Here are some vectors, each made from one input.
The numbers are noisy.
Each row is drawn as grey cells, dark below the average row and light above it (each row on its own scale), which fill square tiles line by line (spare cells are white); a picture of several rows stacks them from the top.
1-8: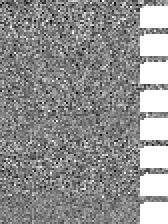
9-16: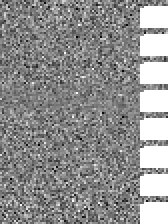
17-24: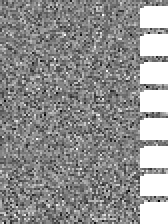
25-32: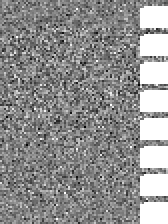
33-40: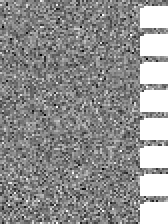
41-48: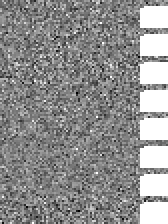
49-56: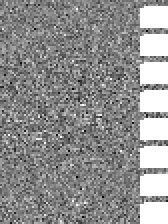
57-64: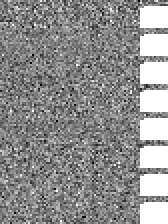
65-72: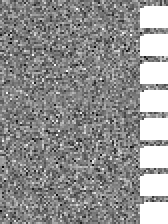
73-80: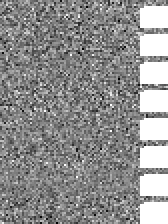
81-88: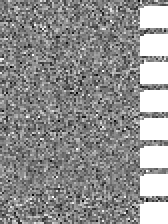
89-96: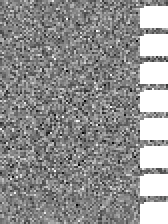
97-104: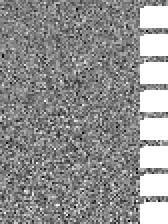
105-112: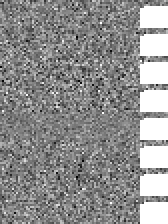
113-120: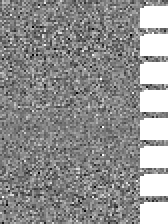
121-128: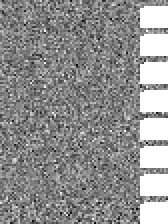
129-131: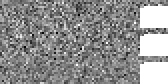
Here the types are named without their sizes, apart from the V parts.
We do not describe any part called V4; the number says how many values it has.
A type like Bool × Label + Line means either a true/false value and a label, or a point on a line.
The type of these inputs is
List(Bool × V4).
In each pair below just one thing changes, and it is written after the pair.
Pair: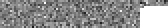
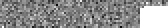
the true/false value in item 2 of the list
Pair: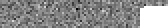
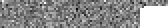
the true/false value in item 2 of the list
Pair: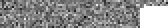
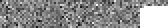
the true/false value in item 2 of the list
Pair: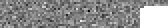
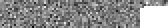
the value of V4 in item 1 of the list
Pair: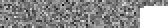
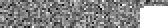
the value of V4 in item 2 of the list
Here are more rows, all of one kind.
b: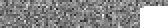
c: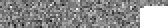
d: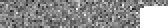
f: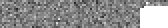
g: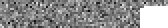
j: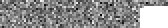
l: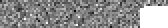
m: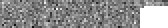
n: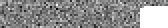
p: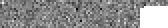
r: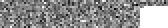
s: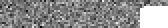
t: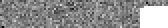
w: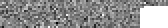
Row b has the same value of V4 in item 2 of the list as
c, j, n and s.
